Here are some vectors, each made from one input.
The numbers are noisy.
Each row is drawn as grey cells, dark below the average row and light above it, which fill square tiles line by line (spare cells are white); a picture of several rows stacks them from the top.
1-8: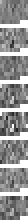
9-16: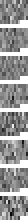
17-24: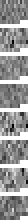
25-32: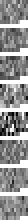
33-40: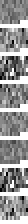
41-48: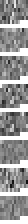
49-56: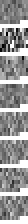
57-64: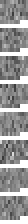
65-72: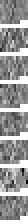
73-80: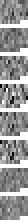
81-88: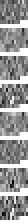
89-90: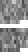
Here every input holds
a point on a 9-point line, together with either a fixed value, or four true/false values.
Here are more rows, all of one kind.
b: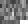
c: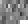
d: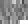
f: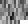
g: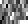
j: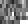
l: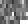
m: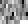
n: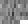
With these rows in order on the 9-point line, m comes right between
d and g.
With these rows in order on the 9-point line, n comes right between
c and f.
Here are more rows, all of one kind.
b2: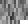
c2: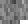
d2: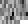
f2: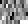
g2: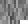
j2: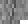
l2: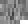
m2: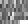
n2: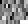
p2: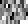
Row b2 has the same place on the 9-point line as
g2 and j2.
